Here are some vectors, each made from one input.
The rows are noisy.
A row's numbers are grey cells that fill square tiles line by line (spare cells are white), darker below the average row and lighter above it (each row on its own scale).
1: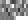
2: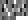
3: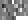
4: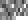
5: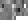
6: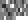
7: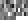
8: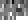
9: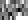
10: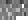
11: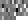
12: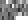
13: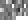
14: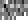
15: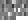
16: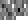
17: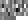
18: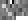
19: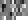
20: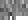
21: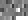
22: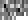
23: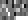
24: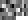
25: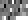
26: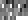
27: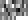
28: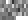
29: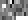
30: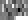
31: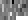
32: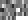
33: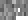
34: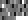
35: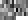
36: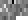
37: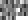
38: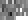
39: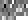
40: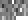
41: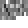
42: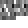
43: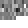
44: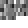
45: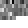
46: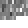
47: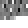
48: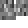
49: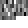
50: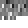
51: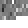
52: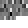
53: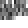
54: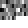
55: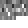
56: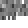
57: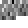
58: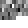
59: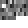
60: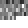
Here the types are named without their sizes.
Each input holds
a node of a tree and a true/false value.
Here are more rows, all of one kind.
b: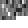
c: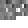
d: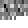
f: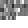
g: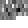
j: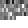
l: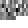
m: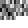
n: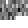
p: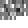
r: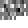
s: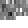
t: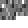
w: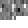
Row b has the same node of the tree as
g, n and t.
